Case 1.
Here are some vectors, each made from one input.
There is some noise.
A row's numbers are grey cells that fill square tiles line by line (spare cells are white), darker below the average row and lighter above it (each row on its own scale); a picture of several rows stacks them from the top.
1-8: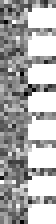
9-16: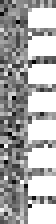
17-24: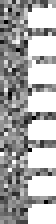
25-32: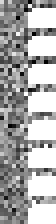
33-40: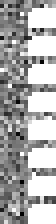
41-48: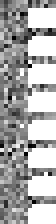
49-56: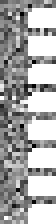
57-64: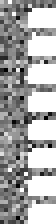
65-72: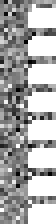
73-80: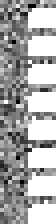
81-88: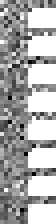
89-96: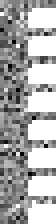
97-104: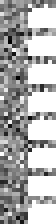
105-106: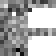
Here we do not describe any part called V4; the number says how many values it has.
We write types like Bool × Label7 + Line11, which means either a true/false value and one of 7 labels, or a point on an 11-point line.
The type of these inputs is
(Bool × Bool × Bool + Label10) × V4.
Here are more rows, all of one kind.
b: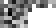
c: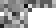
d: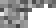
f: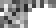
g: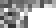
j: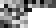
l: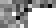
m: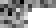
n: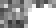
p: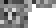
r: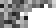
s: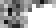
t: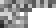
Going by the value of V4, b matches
g, m, r and s.
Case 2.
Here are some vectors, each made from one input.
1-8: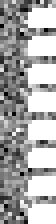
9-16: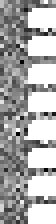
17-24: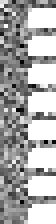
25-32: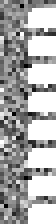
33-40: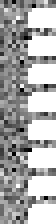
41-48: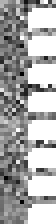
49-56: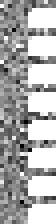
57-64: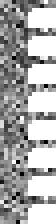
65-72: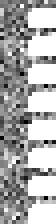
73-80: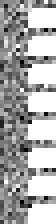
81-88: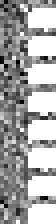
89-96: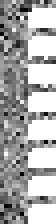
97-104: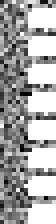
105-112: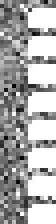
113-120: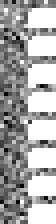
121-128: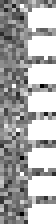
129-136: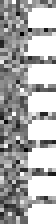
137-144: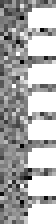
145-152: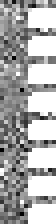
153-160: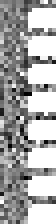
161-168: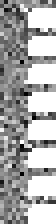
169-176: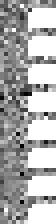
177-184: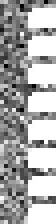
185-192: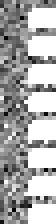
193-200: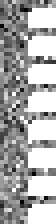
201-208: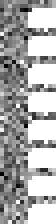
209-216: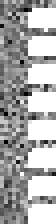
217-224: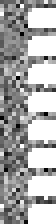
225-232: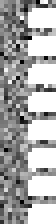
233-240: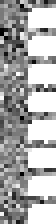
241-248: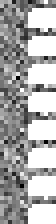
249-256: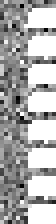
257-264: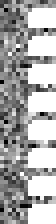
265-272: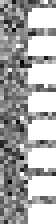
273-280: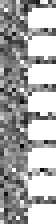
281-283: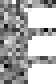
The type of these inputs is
Bool × (Tree9 + Tree10).
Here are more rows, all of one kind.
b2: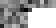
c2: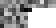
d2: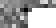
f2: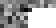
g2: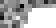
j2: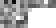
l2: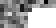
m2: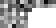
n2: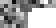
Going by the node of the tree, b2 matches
c2, d2 and f2.
